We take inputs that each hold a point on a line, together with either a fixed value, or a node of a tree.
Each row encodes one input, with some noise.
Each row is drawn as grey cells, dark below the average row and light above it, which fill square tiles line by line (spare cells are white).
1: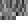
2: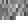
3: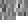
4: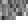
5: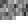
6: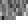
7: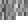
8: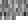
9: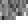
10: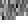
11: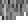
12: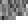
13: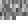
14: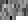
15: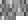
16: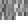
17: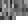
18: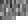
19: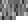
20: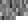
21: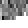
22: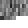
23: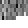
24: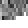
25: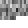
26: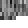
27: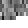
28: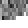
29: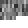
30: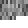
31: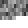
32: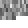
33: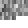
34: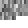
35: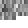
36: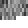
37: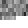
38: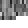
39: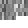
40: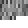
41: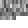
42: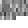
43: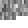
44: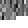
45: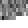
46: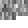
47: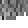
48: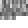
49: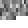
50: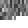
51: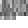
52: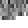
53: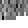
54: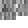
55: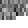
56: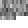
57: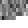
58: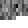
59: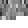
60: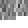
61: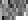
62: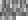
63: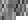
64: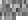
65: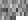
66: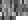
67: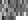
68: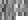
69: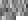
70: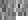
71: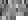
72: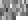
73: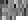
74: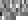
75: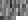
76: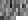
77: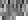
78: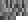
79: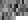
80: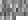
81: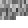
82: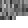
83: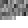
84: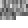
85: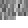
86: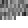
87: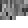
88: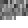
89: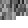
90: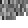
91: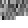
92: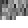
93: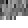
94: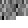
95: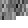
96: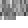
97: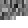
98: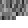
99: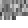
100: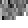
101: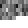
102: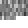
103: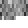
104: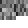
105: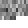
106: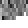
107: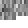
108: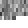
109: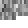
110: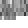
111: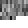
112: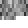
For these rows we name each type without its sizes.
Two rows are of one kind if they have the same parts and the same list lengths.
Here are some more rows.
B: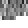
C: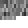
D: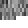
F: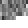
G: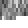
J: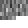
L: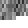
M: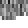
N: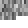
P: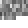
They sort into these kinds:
B, C, D, G, L, M, P
F, J, N

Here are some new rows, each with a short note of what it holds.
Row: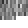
a point on a line
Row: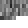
a point on a line
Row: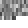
a point on a line and a node of a tree
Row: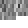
a point on a line
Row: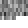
a point on a line and a node of a tree
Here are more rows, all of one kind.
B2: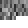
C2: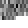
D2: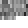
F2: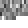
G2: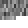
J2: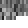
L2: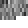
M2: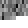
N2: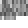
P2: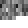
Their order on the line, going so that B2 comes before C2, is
F2, N2, D2, L2, G2, P2, B2, J2, M2, C2.
